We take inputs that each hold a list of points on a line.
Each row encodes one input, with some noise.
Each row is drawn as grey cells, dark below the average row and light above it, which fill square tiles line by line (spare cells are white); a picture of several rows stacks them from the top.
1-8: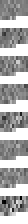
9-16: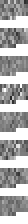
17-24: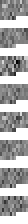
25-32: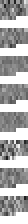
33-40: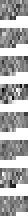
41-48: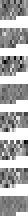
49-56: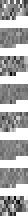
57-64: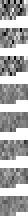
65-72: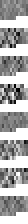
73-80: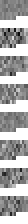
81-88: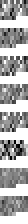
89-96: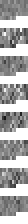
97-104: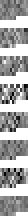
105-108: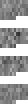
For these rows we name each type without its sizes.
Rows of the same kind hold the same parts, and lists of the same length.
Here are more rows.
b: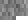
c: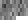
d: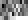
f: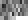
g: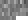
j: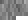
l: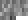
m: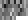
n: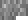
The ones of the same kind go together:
b, c, d, f, g, j, m
l
n

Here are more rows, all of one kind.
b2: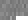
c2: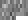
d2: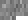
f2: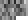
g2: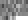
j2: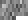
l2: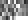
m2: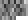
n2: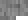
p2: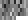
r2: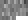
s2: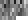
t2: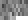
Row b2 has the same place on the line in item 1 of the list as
d2, f2, g2 and m2.
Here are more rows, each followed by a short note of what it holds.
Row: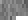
a list of one item
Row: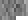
a list of two items
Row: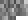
a list of two items
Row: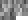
the empty list
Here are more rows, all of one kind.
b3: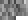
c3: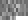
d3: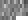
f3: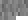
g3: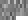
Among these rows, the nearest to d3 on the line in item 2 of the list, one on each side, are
b3 and c3.
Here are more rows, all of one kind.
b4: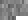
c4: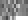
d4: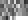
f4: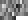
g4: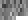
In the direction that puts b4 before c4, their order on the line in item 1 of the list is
b4, c4, d4, f4, g4.
